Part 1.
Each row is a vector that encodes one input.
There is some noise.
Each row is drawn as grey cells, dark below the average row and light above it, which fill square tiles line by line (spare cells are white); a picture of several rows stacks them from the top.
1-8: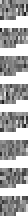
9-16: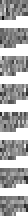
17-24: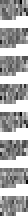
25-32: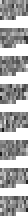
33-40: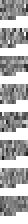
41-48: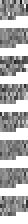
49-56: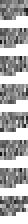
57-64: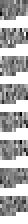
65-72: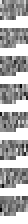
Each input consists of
a point on a 4-point line, together with either a point on a 6-point circle, or a fixed value.
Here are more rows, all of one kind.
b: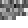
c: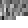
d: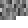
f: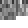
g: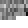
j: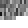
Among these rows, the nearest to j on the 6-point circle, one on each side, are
b and d.
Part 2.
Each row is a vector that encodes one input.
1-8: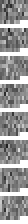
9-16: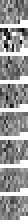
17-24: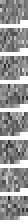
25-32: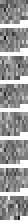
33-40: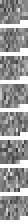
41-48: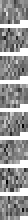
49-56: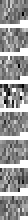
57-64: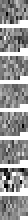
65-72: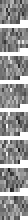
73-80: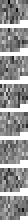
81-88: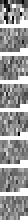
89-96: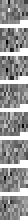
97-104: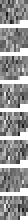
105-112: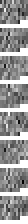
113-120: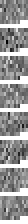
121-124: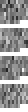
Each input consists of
a list of up to two points on an 8-point line.
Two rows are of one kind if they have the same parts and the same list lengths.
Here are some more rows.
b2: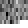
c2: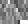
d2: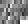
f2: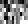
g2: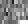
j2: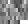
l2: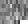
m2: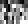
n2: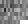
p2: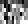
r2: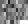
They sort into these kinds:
b2, d2, r2
c2, g2, j2, l2, n2
f2, m2, p2

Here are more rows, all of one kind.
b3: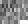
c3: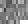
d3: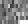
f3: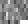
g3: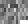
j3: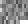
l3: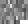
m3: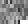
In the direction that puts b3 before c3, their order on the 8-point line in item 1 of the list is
d3, g3, b3, c3, j3, f3, l3, m3.
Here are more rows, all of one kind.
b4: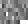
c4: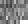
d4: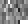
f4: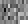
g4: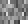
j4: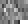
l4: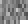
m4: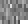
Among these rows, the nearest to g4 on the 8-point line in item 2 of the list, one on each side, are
j4 and l4.
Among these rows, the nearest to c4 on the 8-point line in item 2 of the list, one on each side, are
d4 and m4.
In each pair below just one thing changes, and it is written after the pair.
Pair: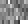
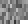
the place on the 8-point line in item 1 of the list
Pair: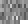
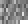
the place on the 8-point line in item 1 of the list
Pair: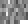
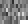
the place on the 8-point line in item 1 of the list
